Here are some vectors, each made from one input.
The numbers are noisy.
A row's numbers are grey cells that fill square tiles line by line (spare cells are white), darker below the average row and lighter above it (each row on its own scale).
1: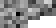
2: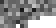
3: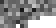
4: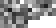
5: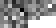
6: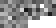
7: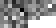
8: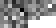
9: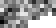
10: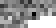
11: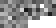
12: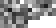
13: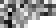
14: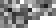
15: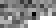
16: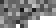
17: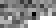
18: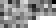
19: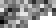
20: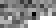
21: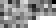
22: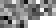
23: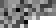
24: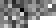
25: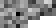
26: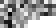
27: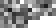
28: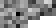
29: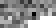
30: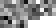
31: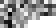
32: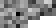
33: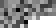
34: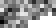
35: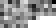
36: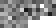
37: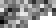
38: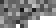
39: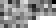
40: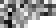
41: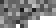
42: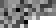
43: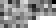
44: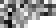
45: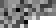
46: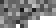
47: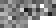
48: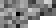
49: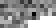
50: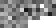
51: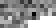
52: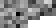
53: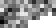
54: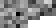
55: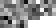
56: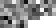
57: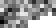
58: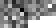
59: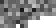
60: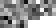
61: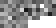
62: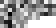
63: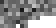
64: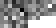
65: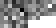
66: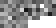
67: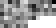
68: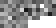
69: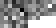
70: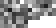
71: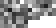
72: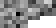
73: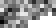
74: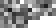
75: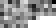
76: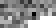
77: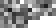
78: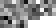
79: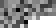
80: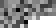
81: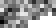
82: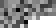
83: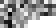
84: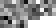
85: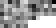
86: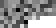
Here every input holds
one of 11 labels.
